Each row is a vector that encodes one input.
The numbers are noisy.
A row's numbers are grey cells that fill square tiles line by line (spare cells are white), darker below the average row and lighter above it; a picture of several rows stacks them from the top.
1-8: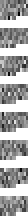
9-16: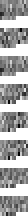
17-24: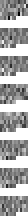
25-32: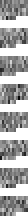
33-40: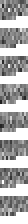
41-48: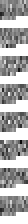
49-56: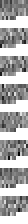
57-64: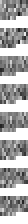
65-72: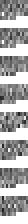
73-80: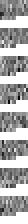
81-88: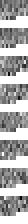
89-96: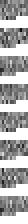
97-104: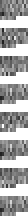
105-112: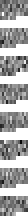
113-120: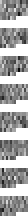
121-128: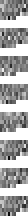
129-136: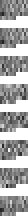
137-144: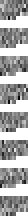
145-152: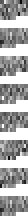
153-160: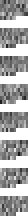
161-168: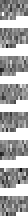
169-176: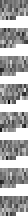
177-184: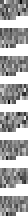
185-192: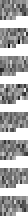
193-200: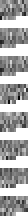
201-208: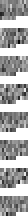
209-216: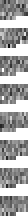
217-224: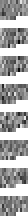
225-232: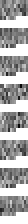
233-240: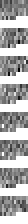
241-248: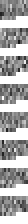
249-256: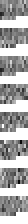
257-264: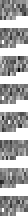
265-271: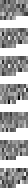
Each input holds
either a point on an 8-point circle, or a point on a 19-point circle.
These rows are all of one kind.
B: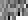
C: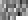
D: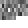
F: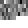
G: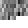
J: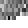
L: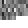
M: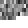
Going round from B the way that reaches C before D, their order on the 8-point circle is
B, G, C, D, L, F, M, J.
